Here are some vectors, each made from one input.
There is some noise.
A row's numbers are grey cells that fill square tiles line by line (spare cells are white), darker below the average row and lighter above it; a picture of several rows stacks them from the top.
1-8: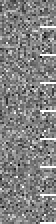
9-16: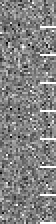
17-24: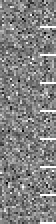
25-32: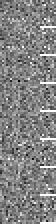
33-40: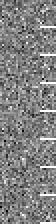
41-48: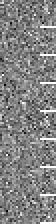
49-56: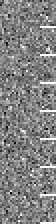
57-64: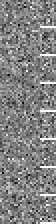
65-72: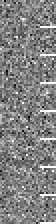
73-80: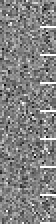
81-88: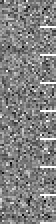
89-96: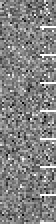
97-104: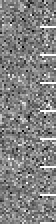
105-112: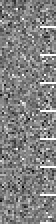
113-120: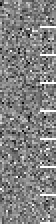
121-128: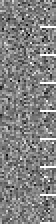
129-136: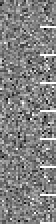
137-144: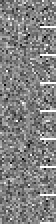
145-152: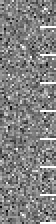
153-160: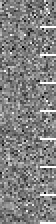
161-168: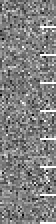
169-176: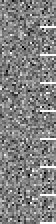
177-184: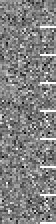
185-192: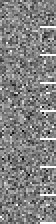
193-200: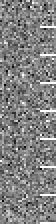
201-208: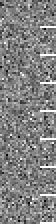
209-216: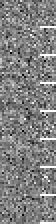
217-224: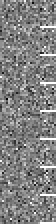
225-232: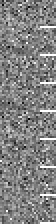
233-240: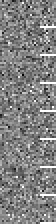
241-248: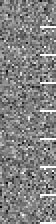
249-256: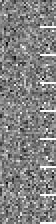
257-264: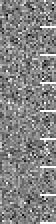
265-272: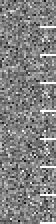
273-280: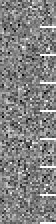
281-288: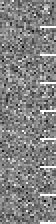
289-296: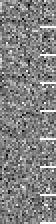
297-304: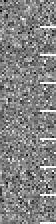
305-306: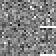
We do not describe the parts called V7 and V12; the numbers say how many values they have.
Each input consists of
a value of V12, together with either a point on a 5-point circle, a true/false value and a value of V7, or a fixed value.
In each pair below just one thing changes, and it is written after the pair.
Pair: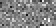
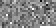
the value of V12
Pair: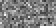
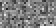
the true/false value
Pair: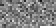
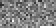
the value of V7
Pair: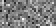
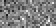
the place on the 5-point circle
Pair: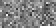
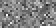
the true/false value
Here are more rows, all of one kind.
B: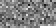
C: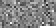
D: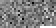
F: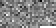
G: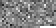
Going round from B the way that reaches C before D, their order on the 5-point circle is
B, C, G, F, D.
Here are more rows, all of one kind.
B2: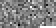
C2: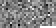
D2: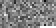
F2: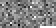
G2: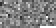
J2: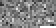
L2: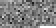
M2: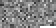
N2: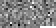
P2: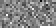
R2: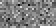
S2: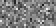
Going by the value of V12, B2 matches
C2, F2 and N2.
